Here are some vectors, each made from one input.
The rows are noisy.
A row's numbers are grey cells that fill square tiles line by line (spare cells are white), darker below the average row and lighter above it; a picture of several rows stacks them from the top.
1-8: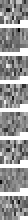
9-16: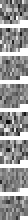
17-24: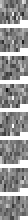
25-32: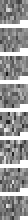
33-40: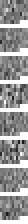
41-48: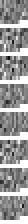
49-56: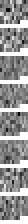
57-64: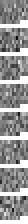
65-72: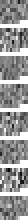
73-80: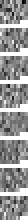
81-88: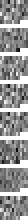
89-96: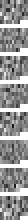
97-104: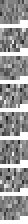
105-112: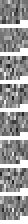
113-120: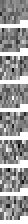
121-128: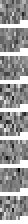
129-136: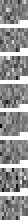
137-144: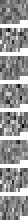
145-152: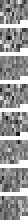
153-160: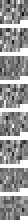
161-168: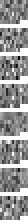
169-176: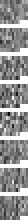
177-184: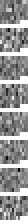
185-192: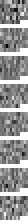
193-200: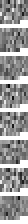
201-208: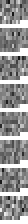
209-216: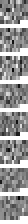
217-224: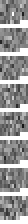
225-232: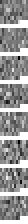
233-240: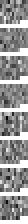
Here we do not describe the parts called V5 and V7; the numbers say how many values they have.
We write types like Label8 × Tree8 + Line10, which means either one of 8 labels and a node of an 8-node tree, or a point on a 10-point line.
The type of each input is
(Bool × Bool × Bool + Unit) × (Circle10 × Line4 × Line6 × V7 + Unit) × V5.
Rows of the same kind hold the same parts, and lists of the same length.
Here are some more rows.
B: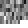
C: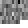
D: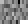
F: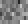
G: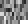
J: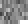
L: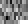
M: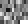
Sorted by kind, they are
B, G
C, D
F, J, L
M

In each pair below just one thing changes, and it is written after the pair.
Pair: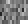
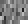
the value of V7
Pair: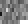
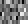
one of the three true/false values
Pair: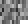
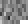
the value of V5
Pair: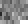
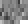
the place on the 10-point circle
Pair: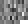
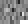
the place on the 10-point circle
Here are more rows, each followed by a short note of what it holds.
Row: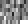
three true/false values and a value of V5
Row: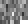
a point on a 10-point circle, a point on a 4-point line, a point on a 6-point line, a value of V5 and a value of V7
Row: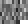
a point on a 10-point circle, a point on a 4-point line, a point on a 6-point line, a value of V5 and a value of V7
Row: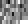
three true/false values and a value of V5
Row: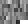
a point on a 10-point circle, a point on a 4-point line, a point on a 6-point line, a value of V5 and a value of V7
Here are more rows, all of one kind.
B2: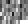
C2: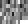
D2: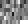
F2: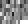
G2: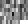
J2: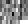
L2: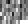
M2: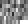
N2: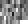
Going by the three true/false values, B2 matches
C2 and L2.
